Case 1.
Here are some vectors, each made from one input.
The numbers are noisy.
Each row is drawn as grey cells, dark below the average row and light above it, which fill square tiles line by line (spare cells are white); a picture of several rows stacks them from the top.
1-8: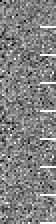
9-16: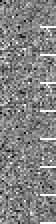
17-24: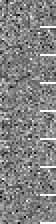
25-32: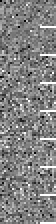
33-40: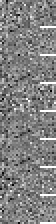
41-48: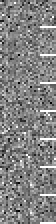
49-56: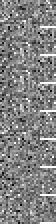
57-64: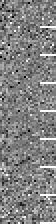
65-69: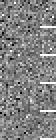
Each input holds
a node of a 10-node tree.
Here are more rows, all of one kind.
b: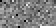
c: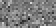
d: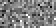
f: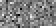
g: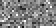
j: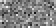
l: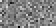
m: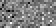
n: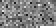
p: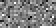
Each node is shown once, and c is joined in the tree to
b, f, m and p.
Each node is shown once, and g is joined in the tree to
n.
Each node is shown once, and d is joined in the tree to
l.
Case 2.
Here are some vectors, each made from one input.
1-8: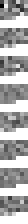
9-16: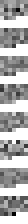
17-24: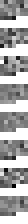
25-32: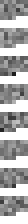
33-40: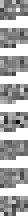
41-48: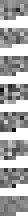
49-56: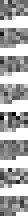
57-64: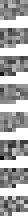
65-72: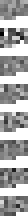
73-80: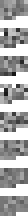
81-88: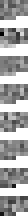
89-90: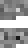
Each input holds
three true/false values.
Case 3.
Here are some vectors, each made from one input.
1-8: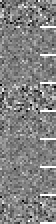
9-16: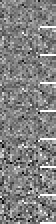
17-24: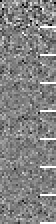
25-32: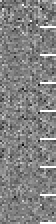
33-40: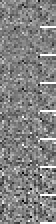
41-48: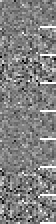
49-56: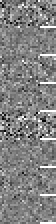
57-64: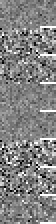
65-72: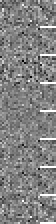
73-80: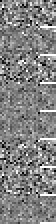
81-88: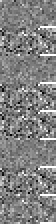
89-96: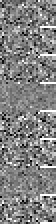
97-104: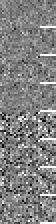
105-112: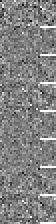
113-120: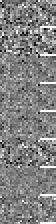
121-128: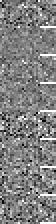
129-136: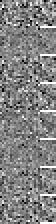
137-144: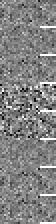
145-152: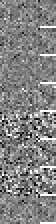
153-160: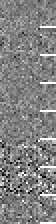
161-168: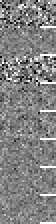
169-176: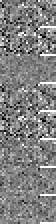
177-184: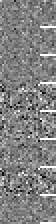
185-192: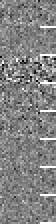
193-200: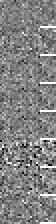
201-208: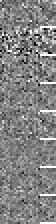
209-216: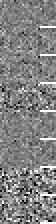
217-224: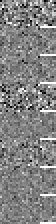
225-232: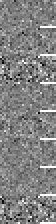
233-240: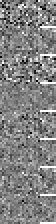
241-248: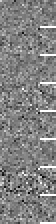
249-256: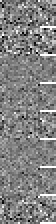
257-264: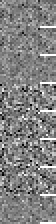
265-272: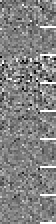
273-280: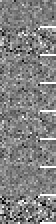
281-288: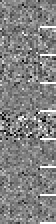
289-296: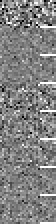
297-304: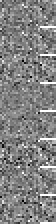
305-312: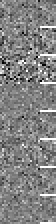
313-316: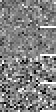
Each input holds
a point on a 10-point line.
